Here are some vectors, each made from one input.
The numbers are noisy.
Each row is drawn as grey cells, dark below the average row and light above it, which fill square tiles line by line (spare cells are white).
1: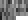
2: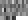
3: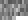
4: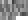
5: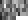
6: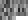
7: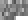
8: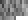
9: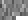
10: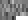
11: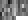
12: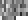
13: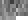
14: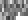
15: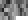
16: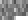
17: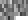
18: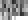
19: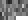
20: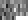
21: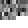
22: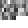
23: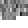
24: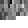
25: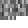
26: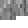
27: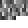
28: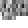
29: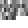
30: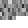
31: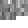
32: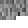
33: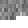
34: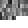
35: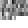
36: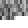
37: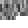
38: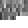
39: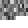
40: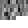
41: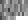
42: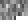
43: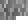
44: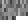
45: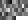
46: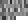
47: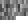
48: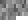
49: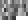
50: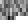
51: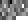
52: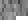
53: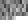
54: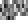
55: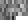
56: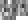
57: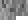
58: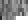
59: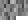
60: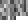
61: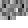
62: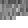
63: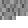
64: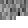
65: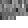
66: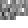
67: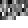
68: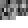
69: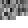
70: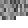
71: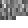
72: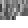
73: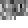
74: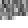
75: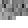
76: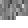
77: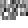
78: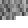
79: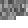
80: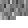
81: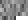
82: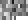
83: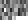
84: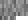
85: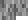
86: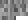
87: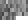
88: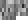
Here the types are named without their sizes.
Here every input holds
a point on a line, together with either a point on a line, or a node of a tree.
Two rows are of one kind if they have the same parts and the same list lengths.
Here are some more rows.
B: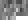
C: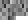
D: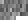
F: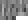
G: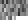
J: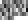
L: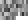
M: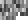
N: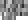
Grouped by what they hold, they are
B, D, J, L, M
C, F, G, N

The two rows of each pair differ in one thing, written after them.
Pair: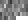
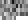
the place on the line
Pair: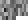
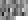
the place on the line
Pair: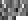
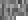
the place on the line
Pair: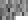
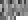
the node of the tree
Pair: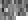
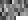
the place on the line
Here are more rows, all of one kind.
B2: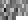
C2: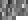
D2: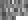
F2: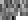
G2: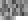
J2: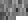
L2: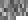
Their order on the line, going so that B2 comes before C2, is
D2, J2, B2, G2, L2, F2, C2.
